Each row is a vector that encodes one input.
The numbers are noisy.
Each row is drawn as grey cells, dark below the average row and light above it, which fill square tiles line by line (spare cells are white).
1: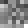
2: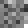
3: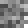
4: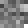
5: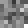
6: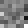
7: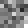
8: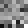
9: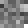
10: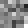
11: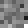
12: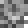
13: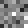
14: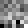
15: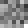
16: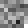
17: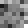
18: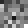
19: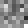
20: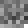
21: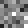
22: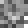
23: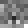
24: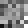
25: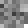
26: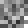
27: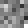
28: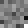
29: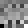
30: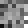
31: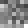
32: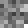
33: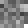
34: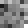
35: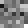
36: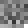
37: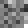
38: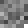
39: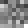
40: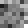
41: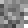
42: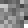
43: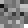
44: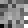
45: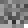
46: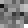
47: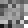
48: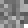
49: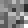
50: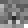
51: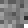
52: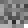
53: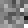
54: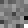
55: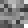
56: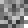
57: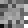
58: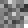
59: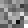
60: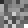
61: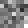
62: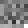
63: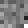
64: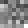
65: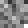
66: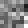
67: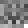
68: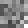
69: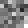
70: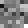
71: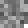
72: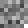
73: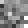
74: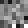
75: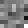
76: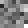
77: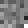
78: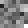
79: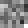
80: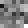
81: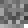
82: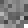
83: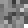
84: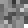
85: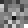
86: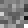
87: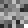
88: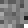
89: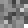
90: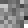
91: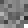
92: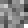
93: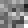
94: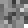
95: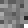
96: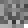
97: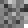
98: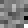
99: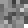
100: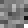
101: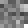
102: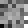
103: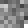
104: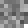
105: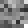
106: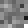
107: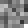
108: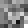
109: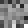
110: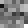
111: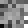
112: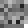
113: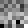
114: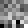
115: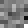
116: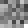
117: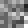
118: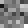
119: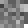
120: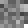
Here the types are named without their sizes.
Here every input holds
a point on each of two lines and a true/false value.
